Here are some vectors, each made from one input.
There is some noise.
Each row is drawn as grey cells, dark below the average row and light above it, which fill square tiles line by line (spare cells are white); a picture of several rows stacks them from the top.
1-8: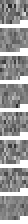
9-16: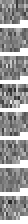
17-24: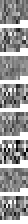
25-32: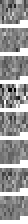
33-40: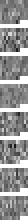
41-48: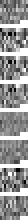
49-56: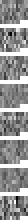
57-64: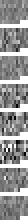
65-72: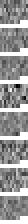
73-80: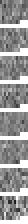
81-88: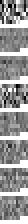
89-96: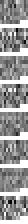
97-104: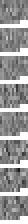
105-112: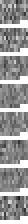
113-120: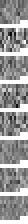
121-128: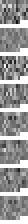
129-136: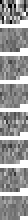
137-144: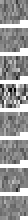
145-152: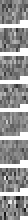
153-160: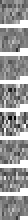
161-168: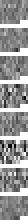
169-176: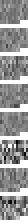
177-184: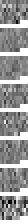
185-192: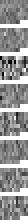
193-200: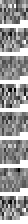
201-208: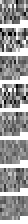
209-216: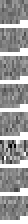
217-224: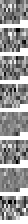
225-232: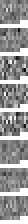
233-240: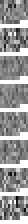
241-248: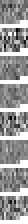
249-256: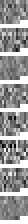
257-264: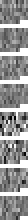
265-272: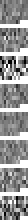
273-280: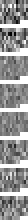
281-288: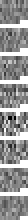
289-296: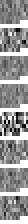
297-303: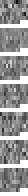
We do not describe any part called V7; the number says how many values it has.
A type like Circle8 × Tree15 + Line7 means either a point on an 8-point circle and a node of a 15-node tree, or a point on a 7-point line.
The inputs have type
Bool × Tree12 + List2(V7) × Tree9.
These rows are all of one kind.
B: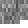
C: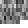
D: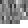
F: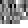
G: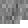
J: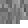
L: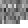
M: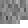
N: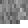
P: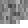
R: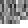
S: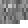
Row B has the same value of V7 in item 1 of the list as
D, F, J and L.
